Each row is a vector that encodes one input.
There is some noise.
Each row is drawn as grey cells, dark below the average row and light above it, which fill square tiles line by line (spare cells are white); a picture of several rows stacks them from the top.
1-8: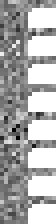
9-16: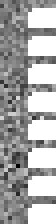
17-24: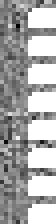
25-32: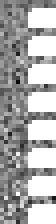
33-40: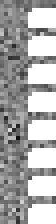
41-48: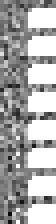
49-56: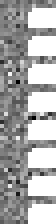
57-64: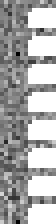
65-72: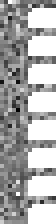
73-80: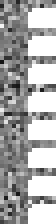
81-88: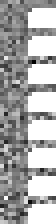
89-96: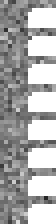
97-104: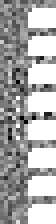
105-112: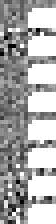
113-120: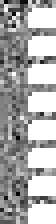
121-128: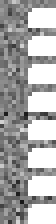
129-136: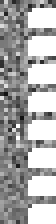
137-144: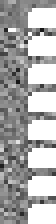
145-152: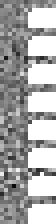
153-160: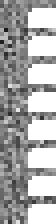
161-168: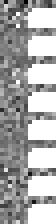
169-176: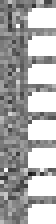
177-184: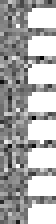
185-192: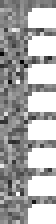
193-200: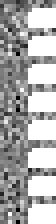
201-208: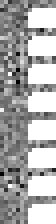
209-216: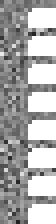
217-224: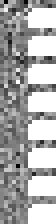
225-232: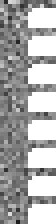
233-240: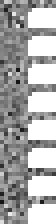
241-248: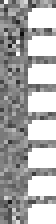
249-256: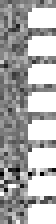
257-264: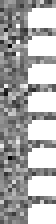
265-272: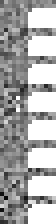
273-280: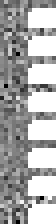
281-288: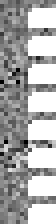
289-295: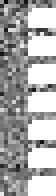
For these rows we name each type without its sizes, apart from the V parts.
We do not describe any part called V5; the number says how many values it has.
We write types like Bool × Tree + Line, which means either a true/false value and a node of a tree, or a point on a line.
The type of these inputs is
(Bool × Bool × Bool × Bool × Line + List(V5)) × Tree.
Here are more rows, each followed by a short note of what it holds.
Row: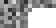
a point on a line, a node of a tree and four true/false values
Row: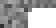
a node of a tree, together with the empty list
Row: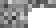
a node of a tree, together with a list of one item
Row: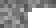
a node of a tree, together with the empty list
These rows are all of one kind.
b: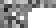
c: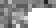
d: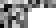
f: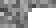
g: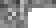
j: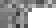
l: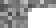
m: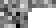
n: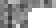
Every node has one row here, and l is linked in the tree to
c, d, g and j.
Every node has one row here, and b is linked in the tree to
n.
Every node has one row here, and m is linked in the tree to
f and j.
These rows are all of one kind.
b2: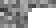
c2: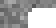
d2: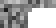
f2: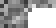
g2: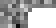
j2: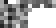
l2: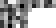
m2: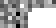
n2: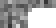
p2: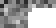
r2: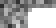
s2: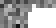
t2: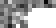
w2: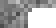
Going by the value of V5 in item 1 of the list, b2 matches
d2, f2, m2 and p2.
